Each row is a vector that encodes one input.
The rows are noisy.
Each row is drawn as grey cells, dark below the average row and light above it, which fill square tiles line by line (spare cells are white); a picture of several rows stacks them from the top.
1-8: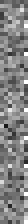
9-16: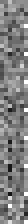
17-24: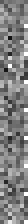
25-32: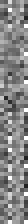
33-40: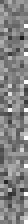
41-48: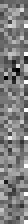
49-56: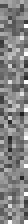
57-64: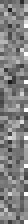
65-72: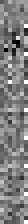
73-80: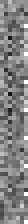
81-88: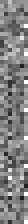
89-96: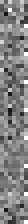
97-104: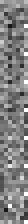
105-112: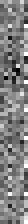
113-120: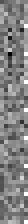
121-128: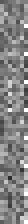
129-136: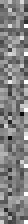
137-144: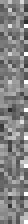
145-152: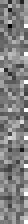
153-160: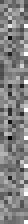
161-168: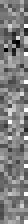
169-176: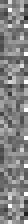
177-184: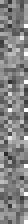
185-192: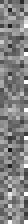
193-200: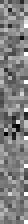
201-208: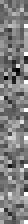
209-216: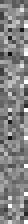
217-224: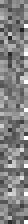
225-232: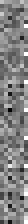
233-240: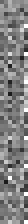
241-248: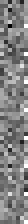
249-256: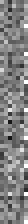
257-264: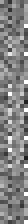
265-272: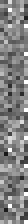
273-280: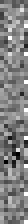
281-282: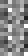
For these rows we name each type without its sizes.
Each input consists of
a list of items, each a point on a line and a true/false value.
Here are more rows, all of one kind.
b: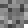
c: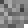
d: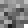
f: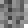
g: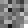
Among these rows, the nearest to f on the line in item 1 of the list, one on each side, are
b and g.
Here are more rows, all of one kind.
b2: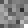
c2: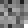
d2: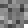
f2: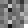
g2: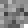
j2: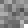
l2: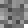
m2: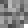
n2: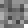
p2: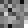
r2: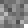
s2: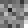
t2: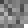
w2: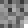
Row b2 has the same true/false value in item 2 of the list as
g2, j2 and w2.
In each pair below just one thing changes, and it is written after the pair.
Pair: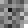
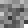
the place on the line in item 1 of the list
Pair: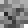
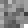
the true/false value in item 1 of the list
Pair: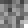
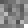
the place on the line in item 1 of the list
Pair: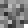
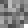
the true/false value in item 1 of the list
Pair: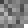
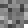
the true/false value in item 1 of the list
